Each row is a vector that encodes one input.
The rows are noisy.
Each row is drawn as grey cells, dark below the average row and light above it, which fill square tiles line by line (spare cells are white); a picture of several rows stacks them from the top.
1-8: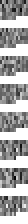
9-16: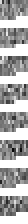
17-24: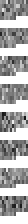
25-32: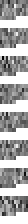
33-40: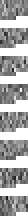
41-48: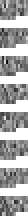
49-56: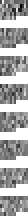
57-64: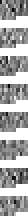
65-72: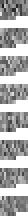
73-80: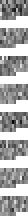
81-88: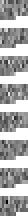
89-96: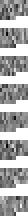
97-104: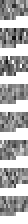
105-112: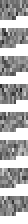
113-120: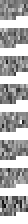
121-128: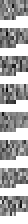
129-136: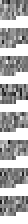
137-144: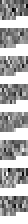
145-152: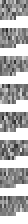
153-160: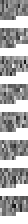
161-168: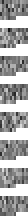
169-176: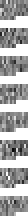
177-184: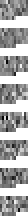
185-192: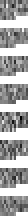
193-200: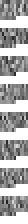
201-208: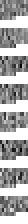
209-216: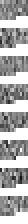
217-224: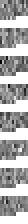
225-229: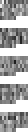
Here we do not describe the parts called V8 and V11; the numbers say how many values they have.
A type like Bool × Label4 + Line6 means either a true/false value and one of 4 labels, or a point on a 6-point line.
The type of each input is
(Label5 + Line4 × Line5) × V11 + V8.
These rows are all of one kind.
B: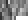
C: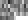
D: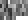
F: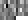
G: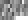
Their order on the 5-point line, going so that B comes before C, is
D, F, B, G, C.
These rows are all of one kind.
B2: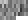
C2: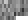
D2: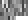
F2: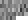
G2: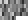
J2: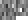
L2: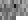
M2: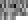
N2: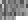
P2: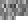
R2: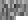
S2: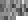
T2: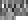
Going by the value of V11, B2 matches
C2, F2 and G2.
